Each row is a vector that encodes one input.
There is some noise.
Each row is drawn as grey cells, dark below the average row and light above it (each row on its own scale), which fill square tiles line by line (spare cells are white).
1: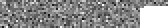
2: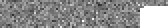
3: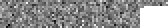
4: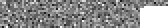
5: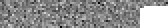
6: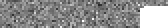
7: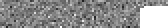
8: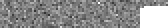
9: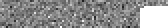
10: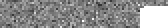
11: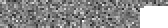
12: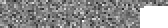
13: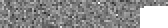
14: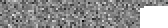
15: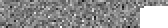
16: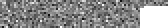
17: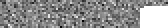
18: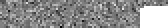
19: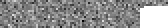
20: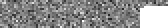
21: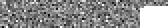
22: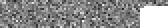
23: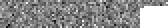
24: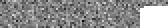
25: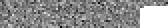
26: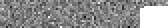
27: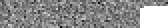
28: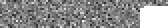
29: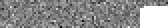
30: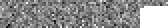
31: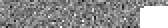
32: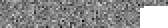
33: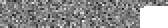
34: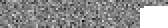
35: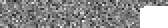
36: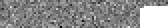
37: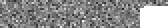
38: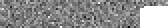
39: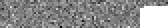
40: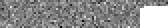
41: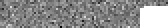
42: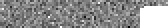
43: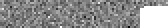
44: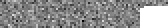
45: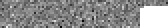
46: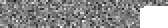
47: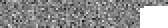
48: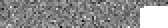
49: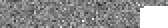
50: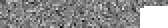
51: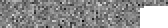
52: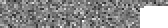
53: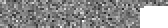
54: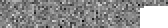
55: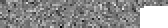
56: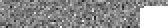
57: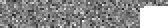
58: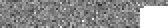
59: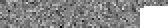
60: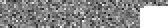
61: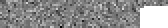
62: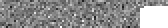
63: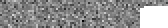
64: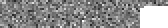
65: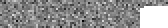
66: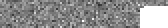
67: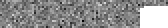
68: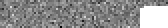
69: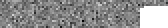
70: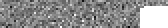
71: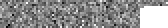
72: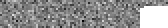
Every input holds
a true/false value, together with either a point on a 6-point circle, or a fixed value.
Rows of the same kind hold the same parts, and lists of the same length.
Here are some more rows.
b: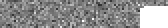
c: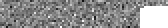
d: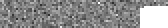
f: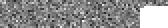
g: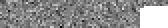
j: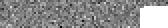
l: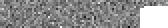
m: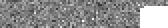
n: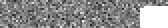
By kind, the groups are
b, c, d, f, j, l, m, n
g

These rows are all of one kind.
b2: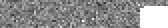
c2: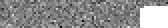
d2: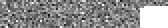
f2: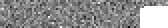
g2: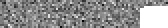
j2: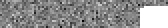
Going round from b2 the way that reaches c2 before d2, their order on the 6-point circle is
b2, c2, d2, j2, f2, g2.
